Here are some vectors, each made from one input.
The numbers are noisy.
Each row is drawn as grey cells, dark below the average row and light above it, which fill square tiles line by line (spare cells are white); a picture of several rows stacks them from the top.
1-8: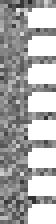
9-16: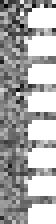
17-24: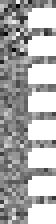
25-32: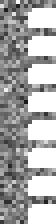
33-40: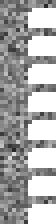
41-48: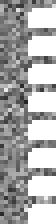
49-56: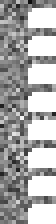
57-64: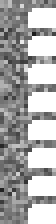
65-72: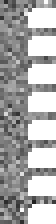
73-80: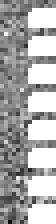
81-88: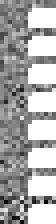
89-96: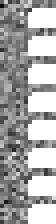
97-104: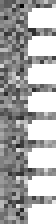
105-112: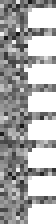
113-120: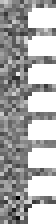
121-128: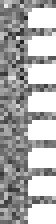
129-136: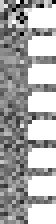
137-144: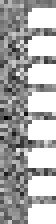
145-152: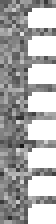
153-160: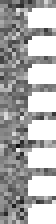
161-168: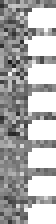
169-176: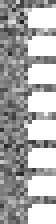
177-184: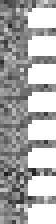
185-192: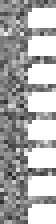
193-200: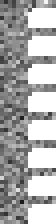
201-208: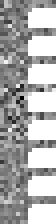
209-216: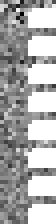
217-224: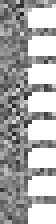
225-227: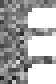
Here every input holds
either a point on an 8-point line, or a point on a 9-point line, or a list of up to three points on a 6-point line.
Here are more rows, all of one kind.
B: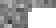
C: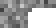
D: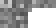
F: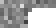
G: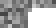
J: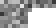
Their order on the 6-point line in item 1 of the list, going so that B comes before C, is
G, B, J, C, F, D.
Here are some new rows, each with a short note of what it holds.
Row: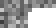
a list of one item
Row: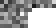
a point on an 8-point line
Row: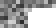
a point on a 9-point line
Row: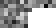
the empty list
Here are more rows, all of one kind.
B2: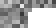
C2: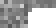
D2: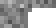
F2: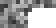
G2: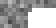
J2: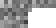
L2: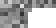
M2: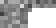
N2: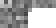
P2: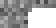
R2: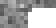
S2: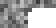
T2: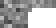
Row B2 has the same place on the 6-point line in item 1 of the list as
L2, P2 and S2.
